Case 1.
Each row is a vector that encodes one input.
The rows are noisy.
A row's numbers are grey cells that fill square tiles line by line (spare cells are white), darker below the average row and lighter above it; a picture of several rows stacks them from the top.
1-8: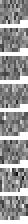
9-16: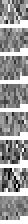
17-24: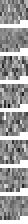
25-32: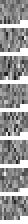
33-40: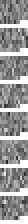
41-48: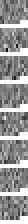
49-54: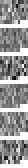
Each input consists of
one of 9 labels.
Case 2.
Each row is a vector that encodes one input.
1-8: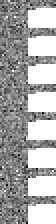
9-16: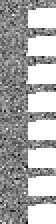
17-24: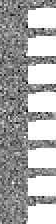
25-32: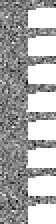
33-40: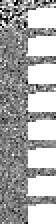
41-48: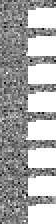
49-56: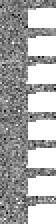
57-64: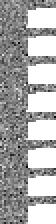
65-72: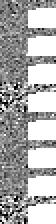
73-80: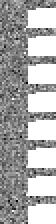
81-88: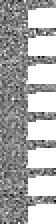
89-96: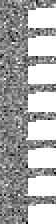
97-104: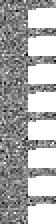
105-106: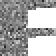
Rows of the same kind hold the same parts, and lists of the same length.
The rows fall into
2 kinds.
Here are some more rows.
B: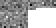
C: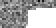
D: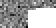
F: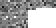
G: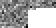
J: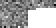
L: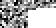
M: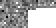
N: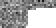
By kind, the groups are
B, C, D, F, G, J, M, N
L

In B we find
a node of a 19-node tree.
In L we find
a fixed value.
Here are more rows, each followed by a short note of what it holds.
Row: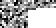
a fixed value
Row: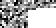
a fixed value
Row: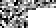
a fixed value
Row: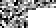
a fixed value
